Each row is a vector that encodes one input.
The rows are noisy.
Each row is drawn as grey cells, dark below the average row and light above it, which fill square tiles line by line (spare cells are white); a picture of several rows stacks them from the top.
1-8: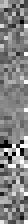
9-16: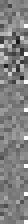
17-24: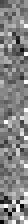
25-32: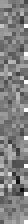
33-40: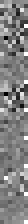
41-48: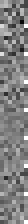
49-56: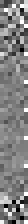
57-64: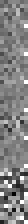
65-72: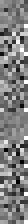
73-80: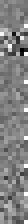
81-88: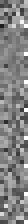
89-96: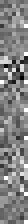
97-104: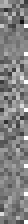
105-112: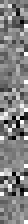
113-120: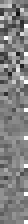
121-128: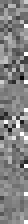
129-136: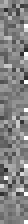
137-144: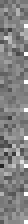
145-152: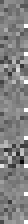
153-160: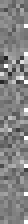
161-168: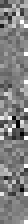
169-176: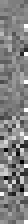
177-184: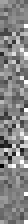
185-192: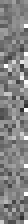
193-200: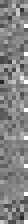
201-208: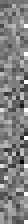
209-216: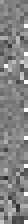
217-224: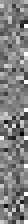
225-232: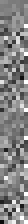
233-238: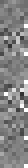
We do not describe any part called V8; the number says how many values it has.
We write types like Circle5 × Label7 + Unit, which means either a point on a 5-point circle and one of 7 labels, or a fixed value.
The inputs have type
Line6 + List2(Line7 × V8).
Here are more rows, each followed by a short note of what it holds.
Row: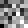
a list of two items
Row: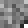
a point on a 6-point line
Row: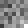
a list of two items
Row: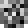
a list of one item
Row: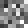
the empty list
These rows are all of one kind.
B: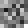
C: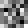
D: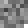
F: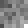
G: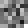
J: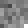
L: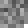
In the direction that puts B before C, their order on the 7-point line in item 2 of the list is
B, G, C, F, L, D, J.
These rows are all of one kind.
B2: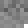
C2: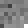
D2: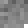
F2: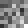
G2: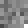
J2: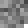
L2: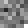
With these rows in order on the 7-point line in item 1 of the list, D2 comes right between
B2 and C2.
